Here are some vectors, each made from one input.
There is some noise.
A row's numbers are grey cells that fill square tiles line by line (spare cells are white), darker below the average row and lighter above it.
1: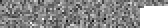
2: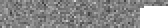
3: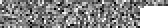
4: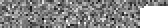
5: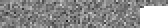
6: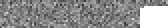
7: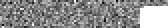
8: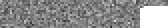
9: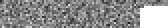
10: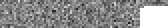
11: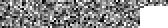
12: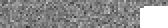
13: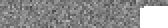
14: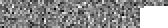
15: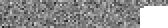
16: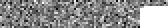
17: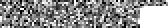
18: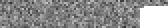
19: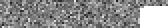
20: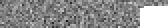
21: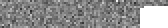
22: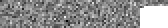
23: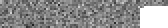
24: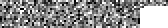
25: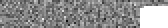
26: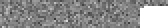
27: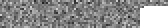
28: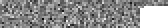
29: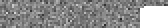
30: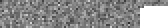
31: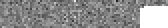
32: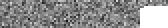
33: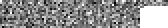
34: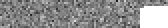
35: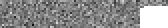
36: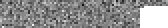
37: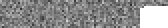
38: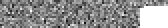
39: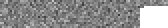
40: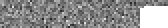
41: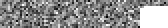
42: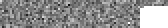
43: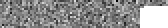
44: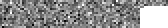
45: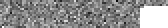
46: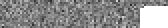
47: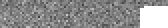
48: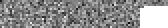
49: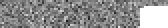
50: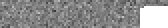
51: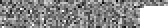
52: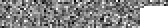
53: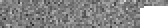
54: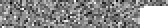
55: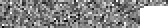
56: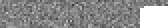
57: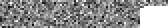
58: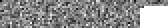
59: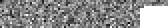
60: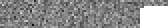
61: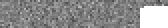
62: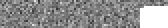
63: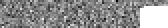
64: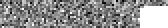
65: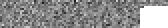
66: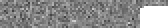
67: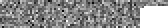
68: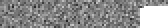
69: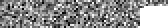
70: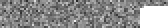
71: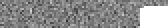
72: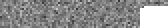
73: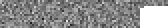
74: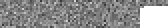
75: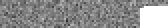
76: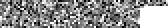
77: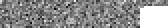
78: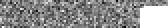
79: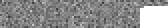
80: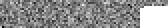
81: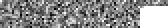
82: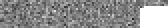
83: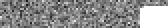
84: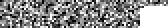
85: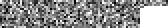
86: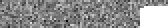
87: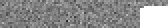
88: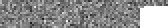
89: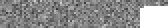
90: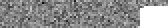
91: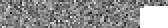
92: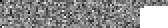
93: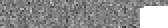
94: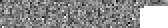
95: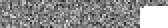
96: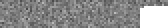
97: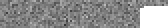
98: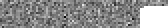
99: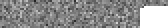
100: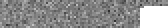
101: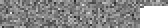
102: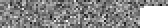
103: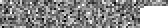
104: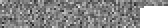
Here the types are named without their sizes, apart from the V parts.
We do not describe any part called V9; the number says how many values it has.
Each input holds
a node of a tree, a true/false value and a value of V9.
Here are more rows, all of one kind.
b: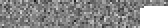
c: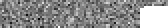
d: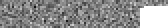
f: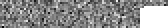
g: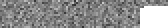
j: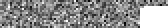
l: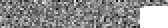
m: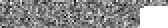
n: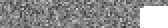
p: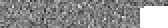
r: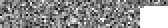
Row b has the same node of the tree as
f, m, p and r.
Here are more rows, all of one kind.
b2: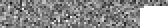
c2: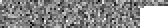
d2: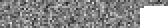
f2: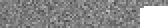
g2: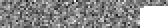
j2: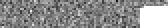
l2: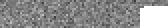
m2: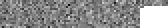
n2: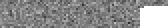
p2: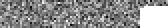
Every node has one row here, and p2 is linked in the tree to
d2.
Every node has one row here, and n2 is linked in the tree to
b2 and l2.
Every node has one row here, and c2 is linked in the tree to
g2, j2 and l2.
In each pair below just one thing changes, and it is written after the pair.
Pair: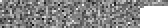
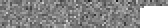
the true/false value
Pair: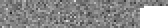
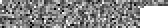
the value of V9
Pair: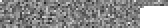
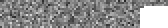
the true/false value
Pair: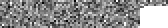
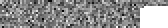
the true/false value
